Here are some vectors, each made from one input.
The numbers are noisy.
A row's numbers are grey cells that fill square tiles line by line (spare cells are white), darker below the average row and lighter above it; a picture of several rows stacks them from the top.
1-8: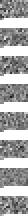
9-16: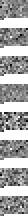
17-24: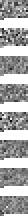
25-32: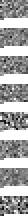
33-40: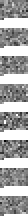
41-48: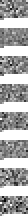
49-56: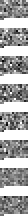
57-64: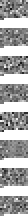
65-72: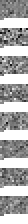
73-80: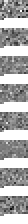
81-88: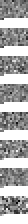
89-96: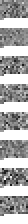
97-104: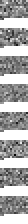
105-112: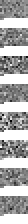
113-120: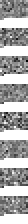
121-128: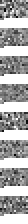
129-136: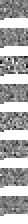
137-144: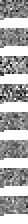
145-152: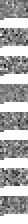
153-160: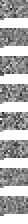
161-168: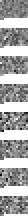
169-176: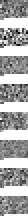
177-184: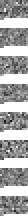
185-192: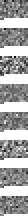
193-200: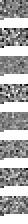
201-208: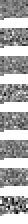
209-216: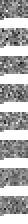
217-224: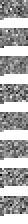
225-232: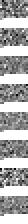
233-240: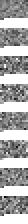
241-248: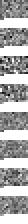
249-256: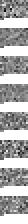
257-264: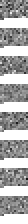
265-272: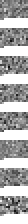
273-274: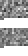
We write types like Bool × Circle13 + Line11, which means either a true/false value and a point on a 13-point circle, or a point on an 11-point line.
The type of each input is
Line6 + Line16.
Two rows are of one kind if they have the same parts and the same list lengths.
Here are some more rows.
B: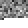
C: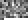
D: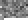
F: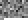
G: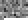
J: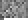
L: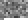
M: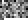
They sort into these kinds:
B, C, D, F, G, J, M
L

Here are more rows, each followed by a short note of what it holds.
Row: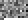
a point on a 16-point line
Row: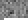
a point on a 16-point line
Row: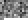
a point on a 16-point line
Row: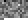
a point on a 16-point line
